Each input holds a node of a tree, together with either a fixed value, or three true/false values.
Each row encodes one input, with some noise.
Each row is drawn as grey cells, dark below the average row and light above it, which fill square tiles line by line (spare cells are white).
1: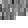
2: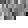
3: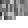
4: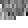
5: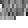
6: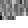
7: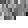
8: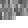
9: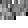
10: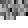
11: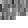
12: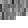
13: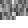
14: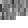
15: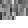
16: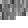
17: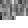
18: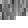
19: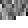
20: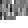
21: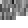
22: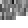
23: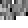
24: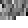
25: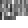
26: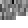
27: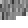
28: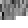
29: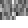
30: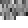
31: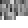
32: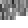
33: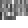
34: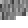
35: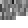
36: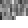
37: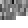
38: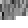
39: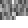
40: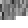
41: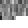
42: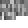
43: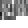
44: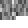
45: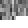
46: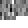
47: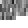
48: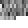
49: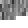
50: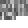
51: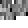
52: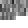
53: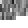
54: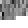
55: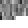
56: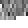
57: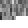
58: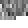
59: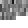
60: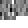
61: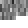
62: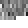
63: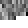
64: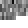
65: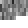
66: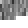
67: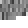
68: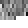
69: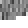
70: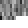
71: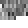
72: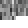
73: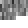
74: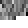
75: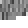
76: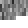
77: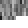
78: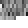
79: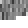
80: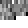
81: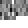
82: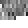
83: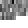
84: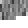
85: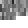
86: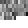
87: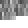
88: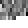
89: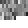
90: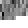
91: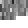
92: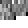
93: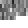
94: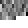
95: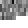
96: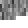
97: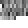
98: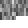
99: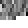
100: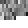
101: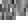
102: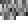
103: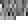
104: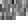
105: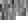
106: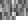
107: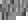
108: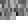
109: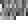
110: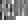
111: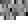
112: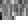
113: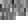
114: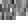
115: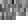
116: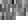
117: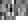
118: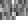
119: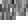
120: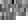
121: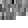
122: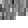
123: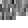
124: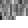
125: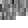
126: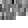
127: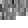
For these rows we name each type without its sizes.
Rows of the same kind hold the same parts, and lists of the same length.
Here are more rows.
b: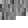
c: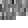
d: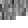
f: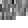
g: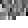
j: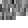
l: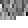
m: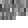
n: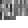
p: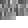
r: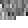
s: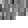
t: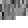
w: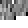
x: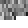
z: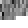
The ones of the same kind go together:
b, c, d, f, j, m, s, t, z
g, l, n, p, r, w, x

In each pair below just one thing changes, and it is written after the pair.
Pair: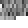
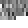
the node of the tree
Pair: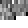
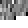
the node of the tree
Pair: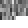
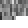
the node of the tree
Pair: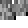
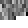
one of the three true/false values
